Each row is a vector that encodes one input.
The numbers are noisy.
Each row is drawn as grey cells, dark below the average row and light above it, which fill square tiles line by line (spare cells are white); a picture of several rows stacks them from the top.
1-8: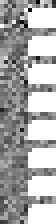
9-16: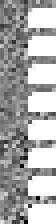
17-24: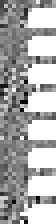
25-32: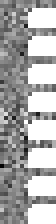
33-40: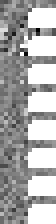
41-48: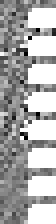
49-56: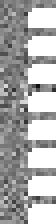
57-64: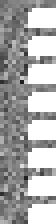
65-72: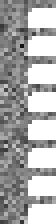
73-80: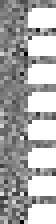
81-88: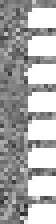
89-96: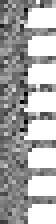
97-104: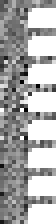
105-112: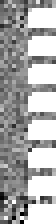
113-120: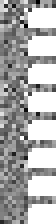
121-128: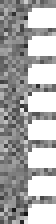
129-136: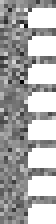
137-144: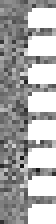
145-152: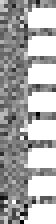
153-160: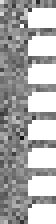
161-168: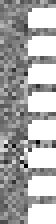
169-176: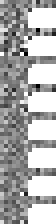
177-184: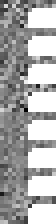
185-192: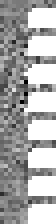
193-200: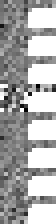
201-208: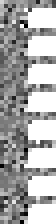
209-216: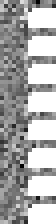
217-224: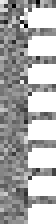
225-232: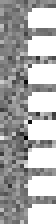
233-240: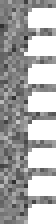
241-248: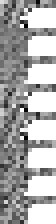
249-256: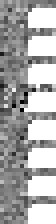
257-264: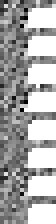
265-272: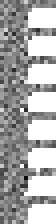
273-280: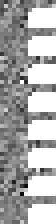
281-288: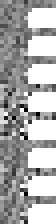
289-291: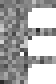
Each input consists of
either three true/false values, or a list of up to two points on a 9-point line.
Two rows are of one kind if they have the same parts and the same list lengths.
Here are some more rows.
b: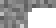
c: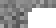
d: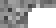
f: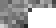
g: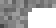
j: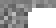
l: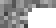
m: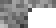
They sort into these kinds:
b, c
d
f, m
g, j, l

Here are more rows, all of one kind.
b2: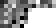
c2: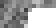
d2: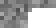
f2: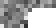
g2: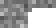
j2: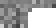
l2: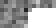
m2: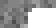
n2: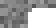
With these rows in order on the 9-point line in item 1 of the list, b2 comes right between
f2 and n2.
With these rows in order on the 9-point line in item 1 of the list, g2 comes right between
l2 and n2.
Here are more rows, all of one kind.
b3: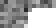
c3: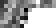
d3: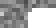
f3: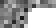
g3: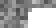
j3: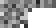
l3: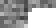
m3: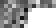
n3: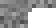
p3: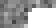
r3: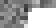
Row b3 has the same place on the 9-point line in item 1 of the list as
j3 and p3.
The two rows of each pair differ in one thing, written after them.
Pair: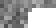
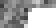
the place on the 9-point line in item 2 of the list
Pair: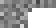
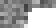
the place on the 9-point line in item 2 of the list
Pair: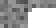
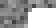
the place on the 9-point line in item 2 of the list
